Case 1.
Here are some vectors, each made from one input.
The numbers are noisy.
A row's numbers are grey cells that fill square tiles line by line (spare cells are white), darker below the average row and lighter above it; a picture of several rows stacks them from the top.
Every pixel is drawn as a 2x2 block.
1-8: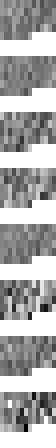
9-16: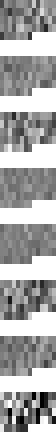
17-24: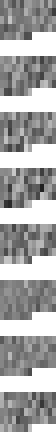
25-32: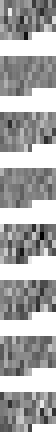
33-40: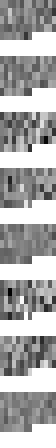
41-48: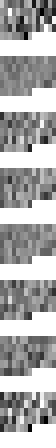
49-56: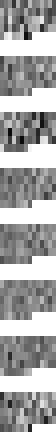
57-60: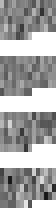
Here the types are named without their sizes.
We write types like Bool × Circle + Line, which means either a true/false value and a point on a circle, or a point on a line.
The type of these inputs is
Line.
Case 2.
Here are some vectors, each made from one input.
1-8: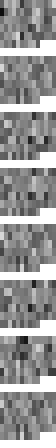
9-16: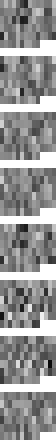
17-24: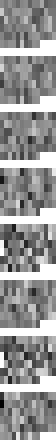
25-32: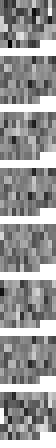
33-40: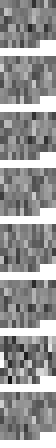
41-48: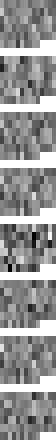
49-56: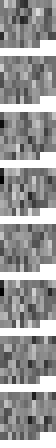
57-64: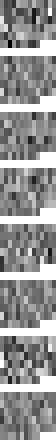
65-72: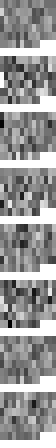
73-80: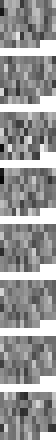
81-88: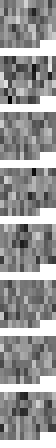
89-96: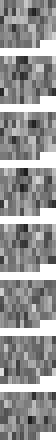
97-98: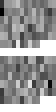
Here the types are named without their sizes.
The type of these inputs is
Line.
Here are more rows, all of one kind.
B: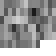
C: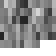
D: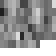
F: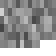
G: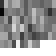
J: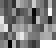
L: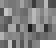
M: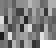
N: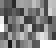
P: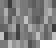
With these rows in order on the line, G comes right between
D and L.
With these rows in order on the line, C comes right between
D and M.
